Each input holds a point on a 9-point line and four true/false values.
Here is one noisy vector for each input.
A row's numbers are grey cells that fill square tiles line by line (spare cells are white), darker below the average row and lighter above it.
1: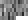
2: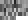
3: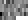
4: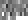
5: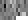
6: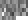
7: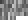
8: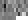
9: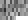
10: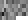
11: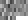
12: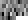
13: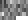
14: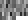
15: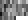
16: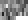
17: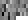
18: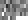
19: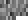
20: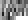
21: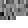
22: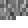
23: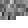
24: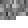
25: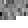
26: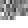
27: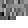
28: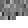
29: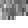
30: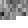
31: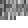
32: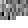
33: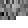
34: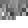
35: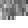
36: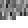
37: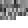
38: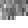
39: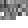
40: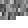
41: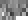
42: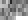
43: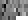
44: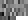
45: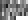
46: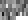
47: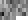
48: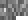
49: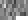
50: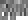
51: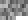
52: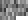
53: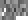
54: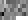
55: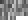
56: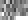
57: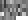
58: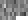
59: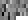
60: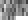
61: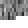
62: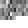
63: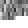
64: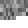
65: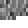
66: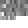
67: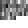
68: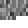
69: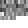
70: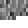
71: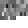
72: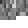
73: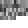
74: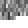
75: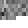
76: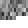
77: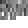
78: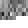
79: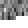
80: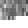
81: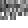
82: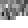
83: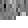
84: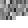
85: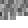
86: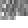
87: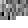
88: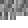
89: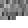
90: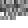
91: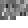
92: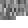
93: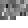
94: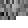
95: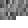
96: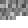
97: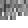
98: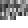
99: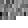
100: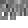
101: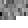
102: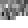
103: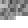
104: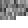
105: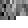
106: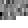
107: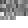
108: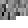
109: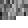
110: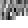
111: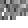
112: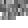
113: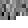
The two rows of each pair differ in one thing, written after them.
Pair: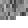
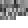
the place on the 9-point line
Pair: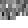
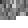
one of the four true/false values
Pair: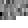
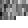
the place on the 9-point line
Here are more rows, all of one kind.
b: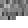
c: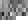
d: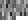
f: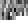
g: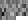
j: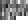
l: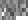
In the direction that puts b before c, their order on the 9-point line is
j, g, b, d, l, c, f.
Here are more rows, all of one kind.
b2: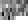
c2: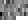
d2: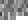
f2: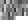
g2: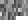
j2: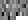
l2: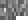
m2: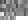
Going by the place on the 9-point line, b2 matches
c2 and d2.
